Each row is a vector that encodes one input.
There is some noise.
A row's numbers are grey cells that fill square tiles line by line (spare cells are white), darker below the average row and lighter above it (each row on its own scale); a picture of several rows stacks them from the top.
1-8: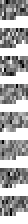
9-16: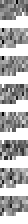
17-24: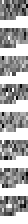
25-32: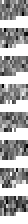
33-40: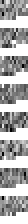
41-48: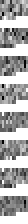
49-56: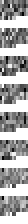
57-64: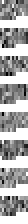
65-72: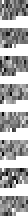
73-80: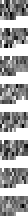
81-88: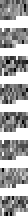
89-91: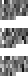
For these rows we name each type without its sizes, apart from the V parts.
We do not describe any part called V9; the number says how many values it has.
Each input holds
either a point on a line, or four true/false values and a value of V9.
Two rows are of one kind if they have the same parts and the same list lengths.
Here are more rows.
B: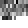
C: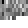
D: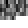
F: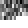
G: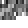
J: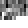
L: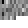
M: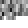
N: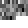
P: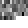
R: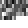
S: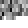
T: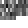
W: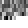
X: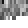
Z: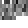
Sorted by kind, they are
B, D, F, G, J, N, P, R, T, W, Z
C, L, M, S, X

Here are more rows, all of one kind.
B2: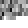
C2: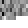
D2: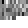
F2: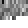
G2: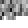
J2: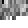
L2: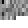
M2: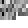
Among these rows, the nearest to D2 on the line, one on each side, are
F2 and L2.
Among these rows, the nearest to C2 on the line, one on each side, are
G2 and M2.
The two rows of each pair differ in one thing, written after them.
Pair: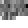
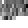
one of the four true/false values
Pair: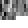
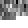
one of the four true/false values
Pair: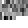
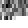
one of the four true/false values
